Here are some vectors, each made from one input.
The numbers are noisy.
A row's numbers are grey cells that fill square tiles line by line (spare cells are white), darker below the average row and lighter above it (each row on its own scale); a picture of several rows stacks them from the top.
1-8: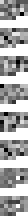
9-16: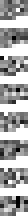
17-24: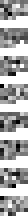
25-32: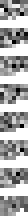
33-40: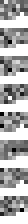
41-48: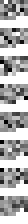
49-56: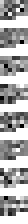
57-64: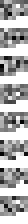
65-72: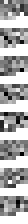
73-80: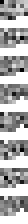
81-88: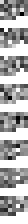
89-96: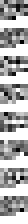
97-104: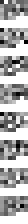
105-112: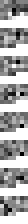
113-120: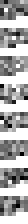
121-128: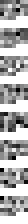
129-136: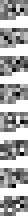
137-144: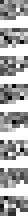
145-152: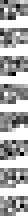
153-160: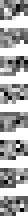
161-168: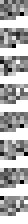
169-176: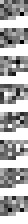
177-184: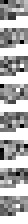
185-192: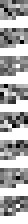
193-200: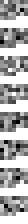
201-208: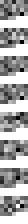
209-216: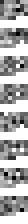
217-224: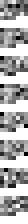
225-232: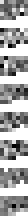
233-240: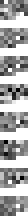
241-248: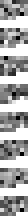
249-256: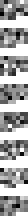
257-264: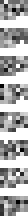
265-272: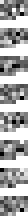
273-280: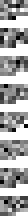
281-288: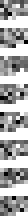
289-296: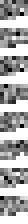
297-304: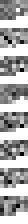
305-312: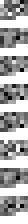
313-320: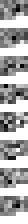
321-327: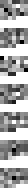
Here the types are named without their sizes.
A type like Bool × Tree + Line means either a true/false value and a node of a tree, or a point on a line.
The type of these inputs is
(Circle + Unit) × Line.
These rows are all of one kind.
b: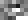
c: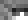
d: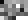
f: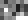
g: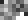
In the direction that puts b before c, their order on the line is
b, f, c, d, g.
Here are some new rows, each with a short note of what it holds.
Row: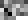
a point on a line
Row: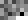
a point on a line
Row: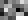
a point on a circle and a point on a line
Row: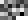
a point on a line
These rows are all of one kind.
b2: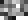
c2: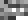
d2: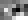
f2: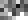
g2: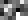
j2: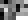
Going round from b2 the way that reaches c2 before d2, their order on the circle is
b2, c2, g2, j2, d2, f2.
